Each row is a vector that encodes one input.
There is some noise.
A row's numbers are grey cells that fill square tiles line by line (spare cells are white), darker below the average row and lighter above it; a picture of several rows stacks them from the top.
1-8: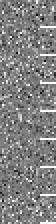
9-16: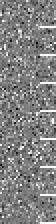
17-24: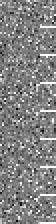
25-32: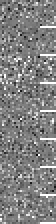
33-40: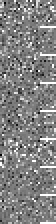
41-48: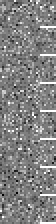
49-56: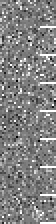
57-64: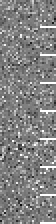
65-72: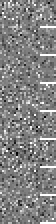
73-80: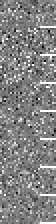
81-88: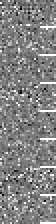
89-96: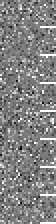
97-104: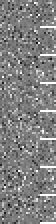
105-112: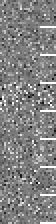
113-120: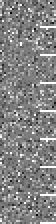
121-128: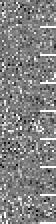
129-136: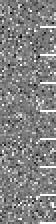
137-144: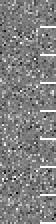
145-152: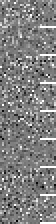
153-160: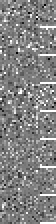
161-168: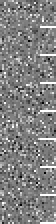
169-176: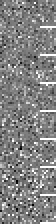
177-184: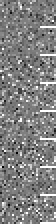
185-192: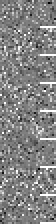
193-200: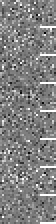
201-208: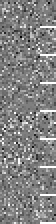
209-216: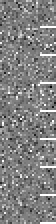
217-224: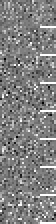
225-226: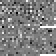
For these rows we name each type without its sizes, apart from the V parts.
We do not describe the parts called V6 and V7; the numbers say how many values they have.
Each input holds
a value of V6, together with either a node of each of two trees, or a value of V7.
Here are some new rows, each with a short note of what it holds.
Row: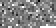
a node of each of two trees and a value of V6
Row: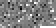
a value of V6 and a value of V7
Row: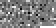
a value of V6 and a value of V7
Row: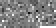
a node of each of two trees and a value of V6
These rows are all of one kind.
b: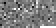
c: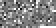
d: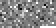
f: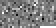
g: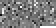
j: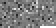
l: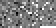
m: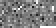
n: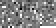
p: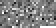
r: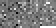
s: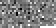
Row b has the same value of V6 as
c, d, j and l.
